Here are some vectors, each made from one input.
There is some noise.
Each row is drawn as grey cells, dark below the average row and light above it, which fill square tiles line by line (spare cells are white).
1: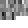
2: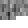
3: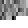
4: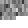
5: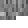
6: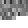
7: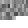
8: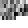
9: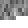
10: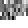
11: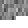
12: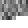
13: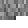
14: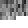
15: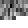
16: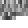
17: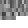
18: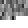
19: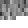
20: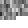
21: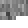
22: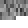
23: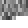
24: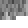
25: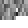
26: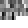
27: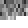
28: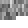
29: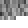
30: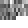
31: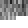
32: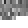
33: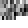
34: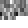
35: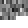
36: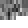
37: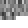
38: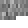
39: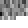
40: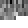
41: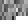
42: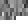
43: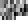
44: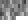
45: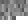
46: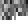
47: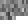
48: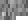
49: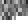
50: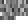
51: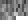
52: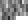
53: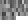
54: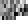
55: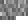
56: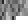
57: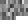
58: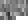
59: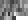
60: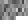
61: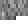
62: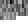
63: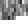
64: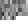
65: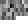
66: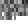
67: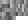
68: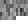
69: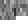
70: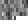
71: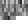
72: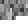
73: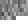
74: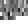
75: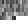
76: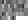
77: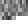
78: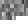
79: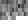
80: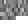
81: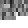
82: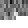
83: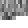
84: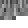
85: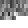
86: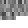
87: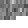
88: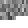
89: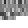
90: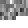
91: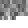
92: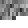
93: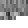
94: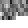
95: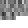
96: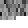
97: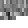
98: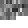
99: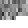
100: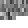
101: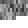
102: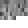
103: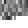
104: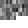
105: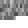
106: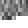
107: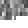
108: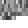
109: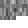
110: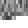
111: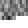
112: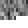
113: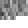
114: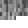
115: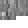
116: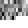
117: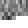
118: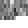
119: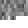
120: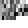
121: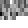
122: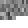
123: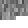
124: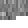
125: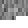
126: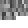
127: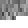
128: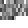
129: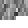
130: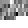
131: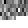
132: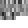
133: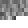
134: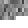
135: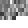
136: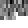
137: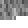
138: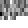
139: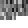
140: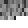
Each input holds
a list of up to three points on a 5-point line.
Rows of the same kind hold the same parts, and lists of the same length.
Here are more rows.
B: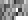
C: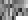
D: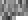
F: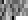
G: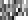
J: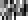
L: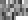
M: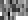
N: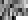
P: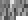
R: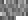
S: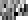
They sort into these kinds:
B, C, G, M, N
D, L
F, P, R
J, S

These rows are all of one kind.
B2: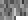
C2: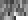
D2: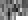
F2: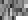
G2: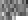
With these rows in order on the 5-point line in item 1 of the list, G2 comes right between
B2 and D2.
